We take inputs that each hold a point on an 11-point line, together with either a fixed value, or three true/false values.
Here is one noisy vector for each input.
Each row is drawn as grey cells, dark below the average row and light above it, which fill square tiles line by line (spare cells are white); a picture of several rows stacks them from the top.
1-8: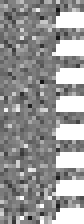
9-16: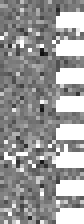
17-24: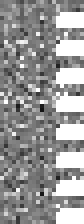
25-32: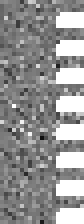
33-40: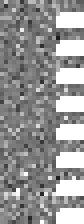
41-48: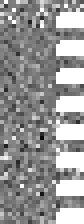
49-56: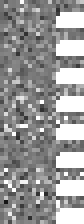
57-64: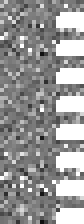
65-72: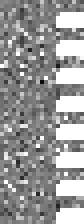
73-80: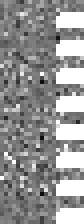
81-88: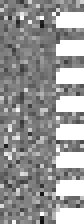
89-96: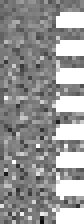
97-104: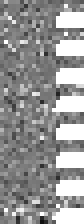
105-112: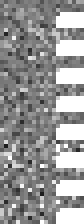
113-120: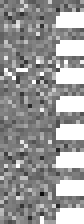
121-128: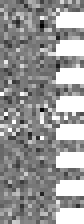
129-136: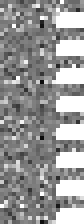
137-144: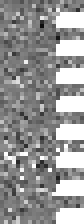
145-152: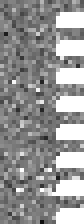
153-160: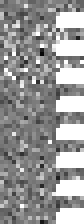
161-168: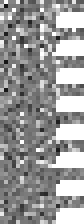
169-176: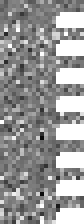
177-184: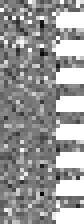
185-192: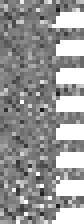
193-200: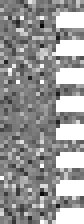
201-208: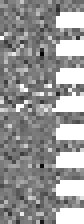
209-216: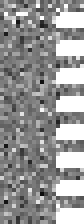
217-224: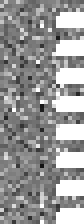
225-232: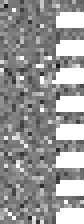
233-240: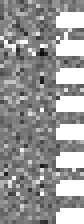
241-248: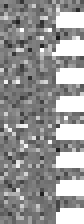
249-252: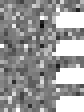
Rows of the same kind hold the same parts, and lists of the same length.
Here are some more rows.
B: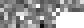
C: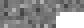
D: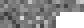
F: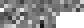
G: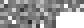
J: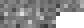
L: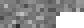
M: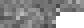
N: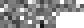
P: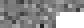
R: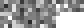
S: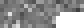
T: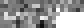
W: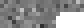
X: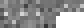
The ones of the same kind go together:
B, C, D, F, G, L, N, P, R, T
J, M, S, W, X

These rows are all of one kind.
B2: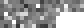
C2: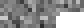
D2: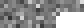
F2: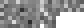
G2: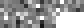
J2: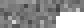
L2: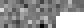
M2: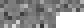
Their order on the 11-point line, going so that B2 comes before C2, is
L2, J2, B2, F2, D2, G2, C2, M2.
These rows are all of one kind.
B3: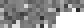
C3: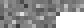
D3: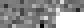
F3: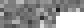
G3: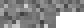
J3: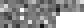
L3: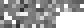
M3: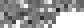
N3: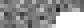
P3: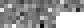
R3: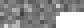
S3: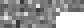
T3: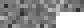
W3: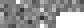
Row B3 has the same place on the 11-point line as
G3, M3, P3 and R3.
